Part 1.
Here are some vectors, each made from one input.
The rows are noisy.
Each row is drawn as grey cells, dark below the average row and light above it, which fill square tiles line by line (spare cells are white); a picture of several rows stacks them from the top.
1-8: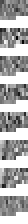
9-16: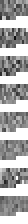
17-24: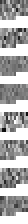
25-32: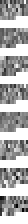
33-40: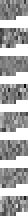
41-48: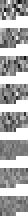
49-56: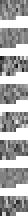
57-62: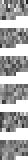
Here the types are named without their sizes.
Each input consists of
a list of points on a line.
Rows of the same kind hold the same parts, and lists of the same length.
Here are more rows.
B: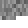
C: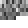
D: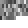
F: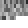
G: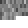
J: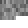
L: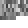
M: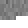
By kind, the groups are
B, M
C
D, F, G, J, L

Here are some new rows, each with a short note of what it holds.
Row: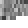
a list of one item
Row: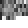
a list of one item
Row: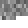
a list of two items
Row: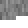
a list of one item
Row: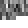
a list of one item
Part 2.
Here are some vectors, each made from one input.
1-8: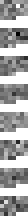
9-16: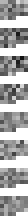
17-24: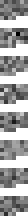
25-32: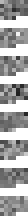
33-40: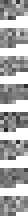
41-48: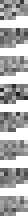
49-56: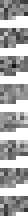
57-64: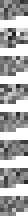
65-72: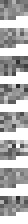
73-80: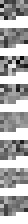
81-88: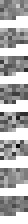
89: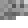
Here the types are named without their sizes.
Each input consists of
either a point on a circle, or a node of a tree.
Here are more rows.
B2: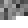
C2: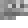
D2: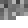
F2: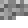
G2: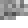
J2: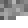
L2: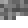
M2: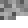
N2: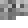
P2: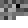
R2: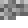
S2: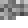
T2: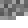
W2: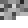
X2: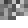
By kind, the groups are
B2, L2, P2
C2, D2, F2, G2, J2, M2, N2, R2, S2, T2, W2, X2

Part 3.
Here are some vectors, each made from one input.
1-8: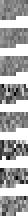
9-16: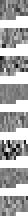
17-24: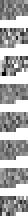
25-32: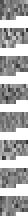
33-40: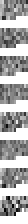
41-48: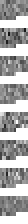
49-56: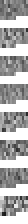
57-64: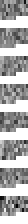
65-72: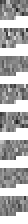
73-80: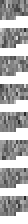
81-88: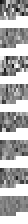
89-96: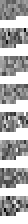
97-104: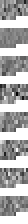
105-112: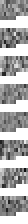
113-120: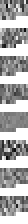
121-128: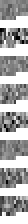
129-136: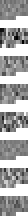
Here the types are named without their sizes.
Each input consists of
either a point on a line, or three true/false values.
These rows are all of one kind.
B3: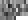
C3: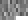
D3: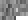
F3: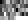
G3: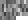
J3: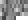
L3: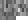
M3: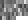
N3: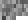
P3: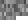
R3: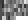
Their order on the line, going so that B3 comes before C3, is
B3, D3, M3, G3, J3, N3, L3, P3, F3, R3, C3.
